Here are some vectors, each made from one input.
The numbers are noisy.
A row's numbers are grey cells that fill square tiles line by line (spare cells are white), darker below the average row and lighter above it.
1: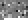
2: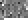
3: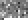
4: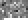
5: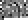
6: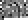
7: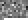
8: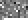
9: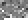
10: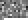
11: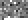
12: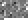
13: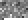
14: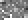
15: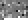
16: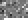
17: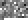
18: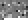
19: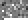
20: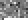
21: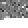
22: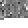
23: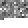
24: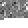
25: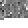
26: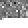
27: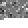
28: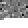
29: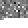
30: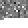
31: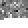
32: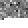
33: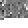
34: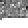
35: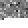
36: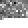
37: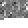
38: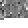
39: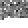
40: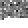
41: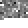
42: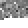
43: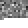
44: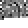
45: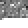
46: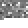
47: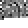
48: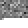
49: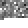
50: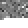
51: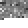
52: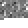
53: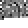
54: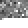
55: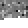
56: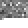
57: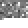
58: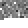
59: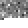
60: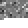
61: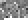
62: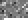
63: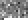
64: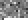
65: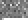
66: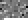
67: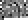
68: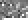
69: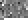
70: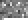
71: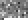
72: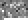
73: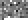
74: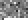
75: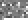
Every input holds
a list of up to two points on a 9-point line.
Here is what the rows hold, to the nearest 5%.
All of them are lists of up to two points on a 9-point line: about 10% are empty, 45% hold one and 45% two.
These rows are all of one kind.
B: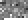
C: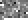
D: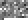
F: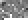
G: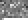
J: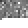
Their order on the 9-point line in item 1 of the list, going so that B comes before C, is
D, B, F, G, J, C.
